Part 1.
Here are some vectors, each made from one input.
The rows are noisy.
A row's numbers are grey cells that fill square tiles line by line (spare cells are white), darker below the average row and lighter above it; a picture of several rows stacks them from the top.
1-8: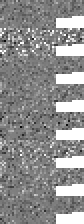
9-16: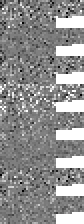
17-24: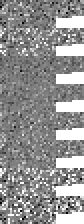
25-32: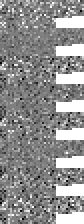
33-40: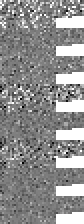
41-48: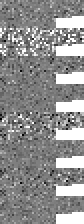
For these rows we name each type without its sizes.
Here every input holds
a point on a line.
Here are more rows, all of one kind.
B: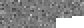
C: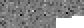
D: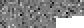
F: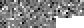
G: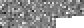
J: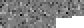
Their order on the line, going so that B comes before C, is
B, J, C, D, F, G.
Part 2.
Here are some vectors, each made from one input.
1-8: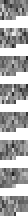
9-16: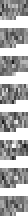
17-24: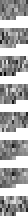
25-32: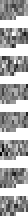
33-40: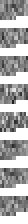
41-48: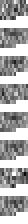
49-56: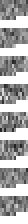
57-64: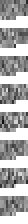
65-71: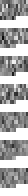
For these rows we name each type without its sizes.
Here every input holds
three true/false values.
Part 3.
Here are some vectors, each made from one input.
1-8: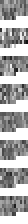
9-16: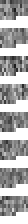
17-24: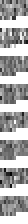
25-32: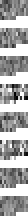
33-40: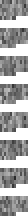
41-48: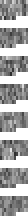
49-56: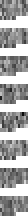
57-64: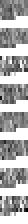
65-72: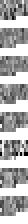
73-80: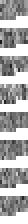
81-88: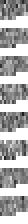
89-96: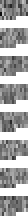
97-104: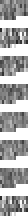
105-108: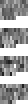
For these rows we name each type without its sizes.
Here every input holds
either a fixed value, or three true/false values.
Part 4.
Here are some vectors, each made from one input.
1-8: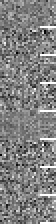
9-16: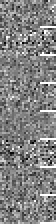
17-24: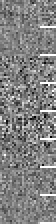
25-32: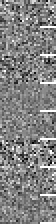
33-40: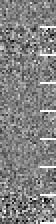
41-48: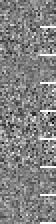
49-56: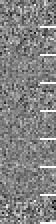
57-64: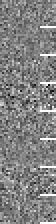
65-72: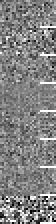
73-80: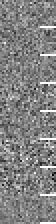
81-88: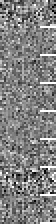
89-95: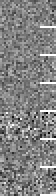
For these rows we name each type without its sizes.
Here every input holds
a node of a tree.
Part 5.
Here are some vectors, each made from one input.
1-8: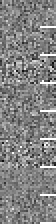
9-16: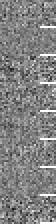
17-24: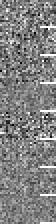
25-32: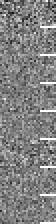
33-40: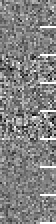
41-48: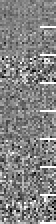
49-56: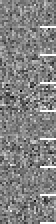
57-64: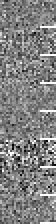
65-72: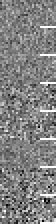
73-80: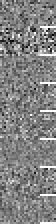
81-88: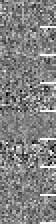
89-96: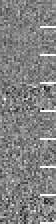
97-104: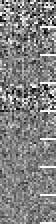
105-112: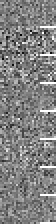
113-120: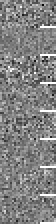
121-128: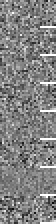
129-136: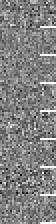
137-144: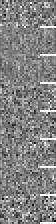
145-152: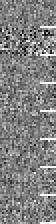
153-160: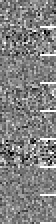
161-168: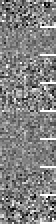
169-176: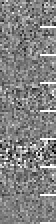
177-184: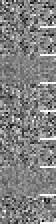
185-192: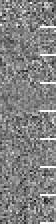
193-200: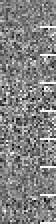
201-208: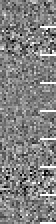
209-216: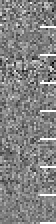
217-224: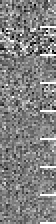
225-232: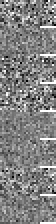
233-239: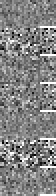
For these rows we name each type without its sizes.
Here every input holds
a node of a tree.
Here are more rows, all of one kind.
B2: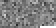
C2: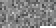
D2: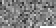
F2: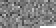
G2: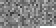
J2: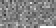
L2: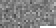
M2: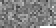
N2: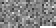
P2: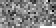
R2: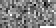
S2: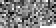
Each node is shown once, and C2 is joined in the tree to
D2, N2 and R2.
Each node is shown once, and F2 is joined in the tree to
B2 and G2.
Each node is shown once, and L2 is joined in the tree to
M2 and N2.
